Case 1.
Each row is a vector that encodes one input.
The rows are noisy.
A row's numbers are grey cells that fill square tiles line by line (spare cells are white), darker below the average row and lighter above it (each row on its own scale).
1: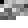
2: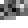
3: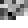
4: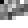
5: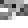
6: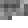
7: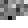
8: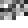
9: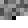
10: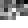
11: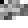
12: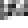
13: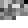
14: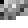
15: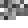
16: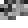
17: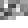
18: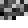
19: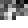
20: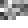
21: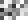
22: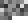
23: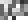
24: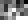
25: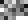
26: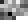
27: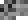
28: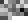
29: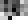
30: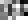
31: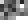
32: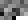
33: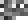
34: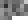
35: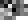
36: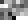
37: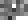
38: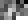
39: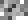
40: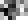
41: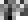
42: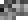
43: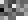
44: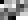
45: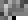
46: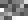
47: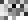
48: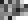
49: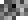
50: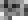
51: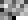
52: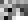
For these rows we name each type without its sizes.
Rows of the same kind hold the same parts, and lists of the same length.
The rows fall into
2 kinds.
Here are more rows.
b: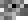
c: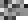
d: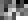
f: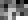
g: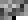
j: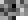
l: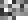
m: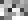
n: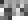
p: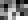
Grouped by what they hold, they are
b, c, g, j, l, m, n
d, f, p

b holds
a point on a circle and a true/false value.
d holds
a fixed value.
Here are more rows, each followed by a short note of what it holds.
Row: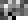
a point on a circle and a true/false value
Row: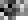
a point on a circle and a true/false value
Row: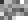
a point on a circle and a true/false value
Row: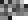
a point on a circle and a true/false value
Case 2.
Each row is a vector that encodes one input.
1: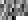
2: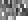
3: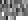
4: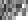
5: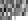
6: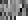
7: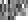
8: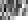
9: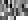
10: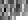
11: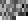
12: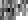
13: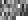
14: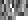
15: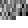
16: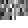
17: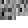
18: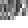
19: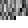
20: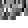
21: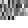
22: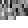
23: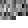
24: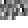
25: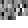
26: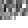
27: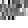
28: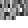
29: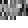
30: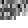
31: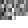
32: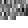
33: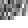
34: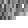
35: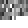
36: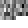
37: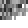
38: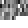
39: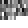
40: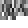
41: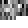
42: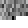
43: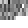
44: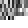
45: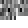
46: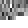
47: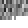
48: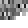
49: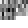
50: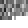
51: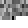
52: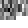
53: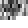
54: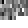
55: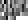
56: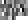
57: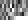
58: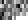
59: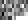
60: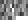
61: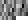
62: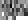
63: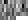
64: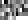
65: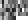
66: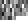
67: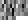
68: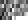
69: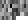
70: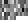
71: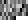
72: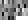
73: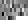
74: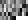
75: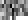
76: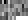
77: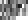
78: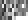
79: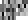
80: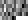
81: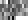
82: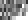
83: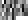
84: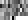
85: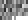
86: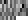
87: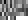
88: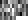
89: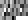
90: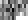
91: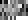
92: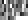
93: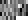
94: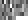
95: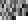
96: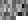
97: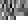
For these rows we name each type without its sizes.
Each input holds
a point on a line and a true/false value.
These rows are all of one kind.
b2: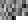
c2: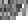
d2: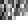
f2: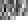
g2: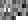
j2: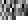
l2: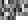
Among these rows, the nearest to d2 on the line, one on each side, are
c2 and j2.
